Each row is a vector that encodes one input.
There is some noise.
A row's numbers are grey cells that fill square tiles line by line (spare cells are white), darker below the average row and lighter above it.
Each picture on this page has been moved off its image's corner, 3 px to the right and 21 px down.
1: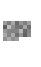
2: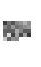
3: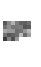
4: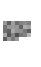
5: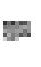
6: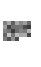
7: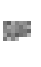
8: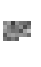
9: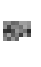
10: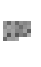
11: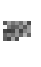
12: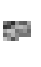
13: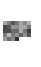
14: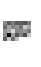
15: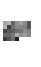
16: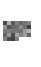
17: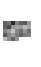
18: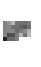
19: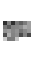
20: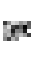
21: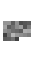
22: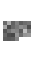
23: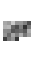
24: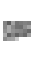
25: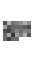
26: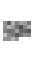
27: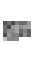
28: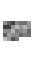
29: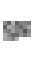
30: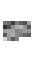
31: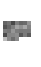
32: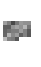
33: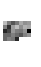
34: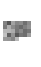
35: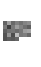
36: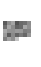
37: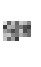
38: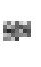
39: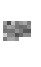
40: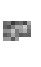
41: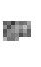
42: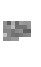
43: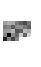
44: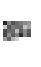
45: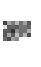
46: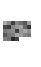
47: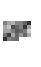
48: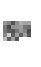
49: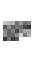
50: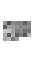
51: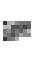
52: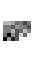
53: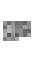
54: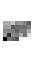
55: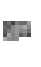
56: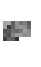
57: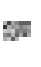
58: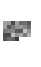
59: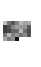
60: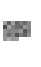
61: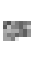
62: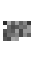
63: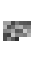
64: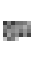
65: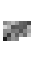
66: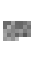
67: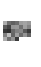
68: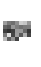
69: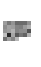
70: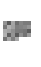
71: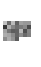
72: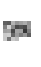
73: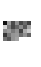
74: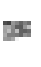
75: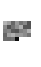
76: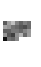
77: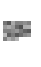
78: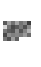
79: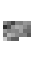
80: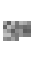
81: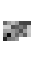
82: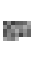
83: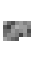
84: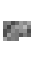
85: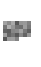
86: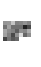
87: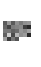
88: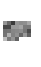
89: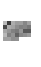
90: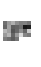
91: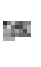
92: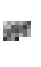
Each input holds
a true/false value, together with either a point on a 4-point line, or a point on a 5-point line.
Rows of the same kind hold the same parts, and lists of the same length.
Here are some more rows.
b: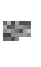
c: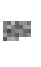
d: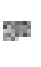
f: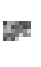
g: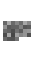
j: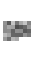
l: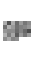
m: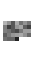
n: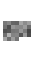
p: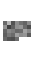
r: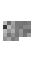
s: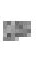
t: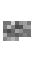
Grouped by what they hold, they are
b, f, g, m, p
c, d, j, l, n, r, s, t

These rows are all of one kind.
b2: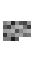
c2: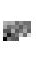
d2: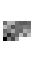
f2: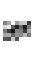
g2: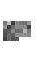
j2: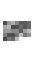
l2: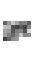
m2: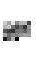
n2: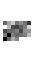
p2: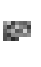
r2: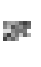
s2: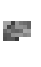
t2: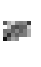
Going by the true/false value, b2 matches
g2, p2 and s2.
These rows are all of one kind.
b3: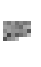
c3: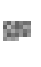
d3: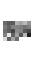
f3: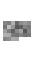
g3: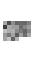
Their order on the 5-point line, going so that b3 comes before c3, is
b3, d3, g3, c3, f3.
